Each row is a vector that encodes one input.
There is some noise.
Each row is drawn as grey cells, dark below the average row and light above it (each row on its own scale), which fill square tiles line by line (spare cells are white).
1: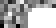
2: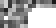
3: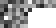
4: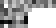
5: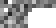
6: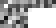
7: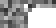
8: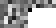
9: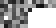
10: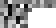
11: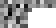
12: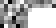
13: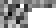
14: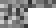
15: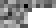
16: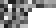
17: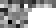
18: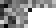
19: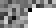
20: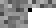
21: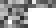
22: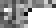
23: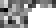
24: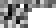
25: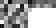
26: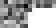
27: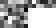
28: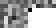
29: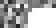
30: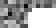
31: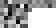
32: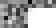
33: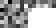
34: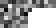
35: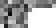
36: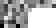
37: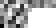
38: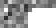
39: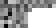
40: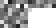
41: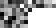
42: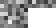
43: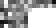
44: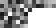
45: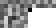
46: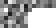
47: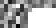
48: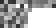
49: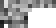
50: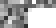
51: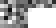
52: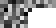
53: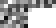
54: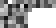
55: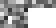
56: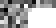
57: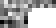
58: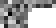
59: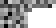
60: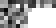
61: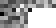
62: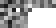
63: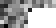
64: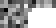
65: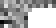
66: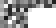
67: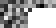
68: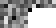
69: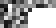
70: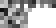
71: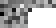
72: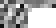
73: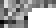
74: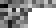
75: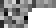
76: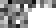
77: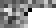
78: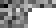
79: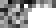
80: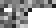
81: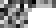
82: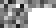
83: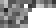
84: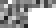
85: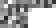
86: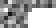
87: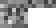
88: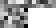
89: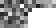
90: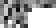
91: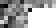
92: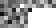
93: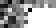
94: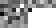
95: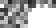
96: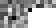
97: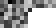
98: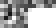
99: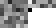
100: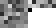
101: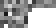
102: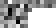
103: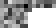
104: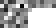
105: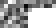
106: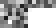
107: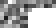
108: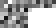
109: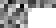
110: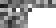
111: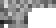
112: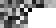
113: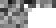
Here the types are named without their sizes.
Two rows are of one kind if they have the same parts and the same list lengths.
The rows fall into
2 kinds.
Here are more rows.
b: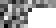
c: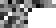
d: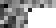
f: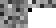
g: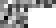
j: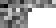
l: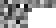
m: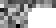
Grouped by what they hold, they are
b, c, d, f, j, l
g, m

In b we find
a label and a true/false value.
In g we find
a point on a line and a true/false value.
